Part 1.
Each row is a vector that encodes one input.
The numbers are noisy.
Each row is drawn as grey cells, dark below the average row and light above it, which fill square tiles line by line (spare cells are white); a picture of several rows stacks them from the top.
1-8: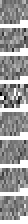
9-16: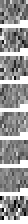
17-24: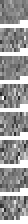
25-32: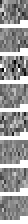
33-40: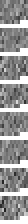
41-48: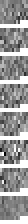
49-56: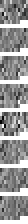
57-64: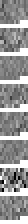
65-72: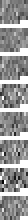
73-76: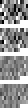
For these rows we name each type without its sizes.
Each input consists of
a point on a line and a node of a tree.
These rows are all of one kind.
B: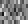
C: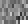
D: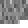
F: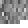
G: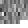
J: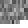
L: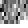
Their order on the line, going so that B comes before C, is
L, B, G, F, D, J, C.
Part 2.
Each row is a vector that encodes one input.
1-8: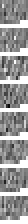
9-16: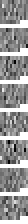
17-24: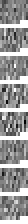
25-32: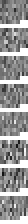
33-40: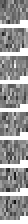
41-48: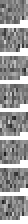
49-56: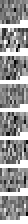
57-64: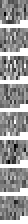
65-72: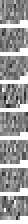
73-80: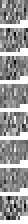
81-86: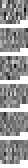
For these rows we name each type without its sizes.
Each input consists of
a node of a tree, together with either a fixed value, or three true/false values.
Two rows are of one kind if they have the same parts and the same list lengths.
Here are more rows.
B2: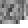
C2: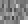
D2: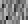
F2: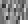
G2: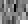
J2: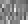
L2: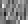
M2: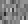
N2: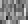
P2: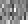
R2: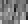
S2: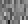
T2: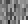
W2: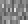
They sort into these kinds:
B2, C2, D2, F2, G2, N2, R2, S2, T2
J2, L2, M2, P2, W2

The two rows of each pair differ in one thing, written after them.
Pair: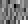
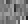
one of the three true/false values
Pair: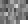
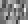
one of the three true/false values
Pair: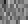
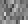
the node of the tree
